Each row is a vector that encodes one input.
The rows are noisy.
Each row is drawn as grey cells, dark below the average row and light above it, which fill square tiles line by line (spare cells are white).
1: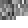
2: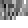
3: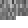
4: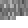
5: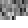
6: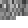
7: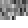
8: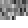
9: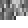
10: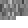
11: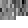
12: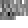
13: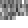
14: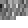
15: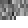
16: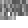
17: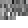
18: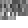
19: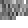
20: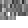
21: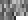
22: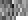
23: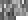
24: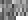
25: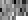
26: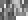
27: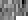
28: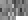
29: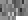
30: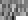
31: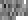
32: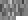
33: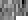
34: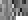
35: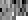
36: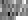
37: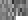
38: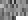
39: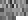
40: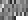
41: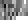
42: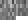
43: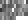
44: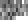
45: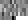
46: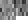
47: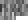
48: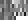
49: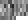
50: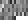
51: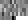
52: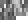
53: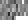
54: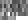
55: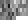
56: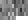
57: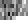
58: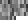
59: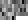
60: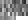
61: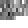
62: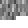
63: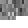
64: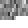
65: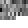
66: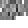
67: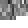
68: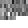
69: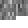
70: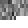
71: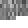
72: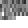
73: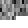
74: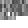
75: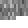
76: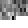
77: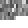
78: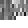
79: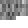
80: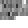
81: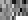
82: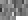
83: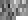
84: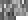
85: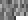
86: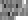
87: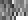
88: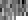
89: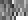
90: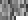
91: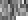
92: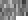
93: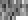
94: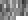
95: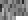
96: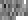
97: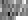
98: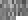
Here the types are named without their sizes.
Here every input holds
a node of a tree, together with either a node of a tree, or three true/false values.
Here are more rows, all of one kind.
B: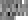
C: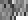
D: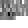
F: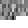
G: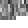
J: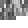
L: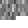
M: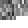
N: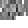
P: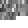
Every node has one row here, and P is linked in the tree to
L.
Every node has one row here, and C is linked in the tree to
B, G and M.
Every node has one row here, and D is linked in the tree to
B and J.
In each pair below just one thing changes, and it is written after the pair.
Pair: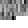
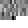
one of the three true/false values
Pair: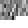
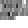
the node of the tree
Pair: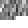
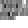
the node of the tree
